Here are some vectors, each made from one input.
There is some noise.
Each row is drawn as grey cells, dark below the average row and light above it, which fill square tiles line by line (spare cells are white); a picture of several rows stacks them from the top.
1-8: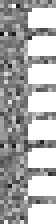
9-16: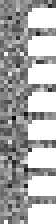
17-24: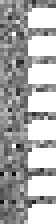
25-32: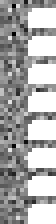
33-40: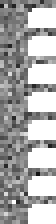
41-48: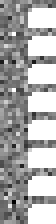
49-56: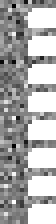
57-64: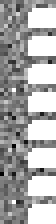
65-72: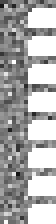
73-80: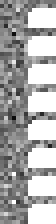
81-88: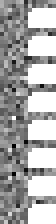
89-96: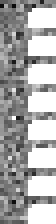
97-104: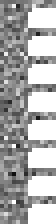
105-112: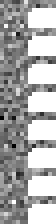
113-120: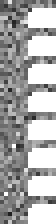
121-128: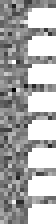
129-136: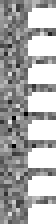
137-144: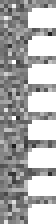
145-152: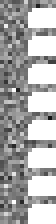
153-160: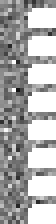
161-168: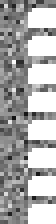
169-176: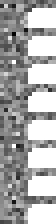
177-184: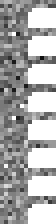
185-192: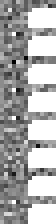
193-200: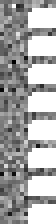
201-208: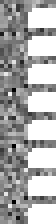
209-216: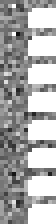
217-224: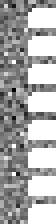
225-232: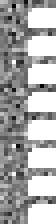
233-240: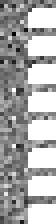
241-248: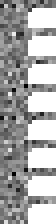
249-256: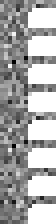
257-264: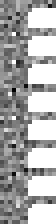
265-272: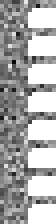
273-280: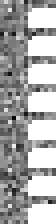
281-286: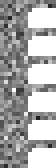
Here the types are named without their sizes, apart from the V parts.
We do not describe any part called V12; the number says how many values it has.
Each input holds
either a label and a value of V12, or a list of points on a line.
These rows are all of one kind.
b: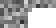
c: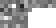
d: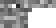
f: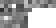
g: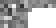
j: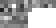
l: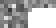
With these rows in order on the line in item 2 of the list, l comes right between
d and g.
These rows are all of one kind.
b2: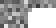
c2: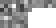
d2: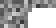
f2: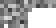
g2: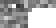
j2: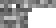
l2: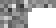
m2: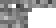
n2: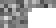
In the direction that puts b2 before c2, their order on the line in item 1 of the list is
d2, b2, f2, n2, l2, c2, g2, m2, j2.
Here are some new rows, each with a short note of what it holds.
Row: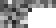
the empty list
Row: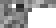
a list of one item
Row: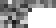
the empty list
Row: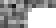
a label and a value of V12
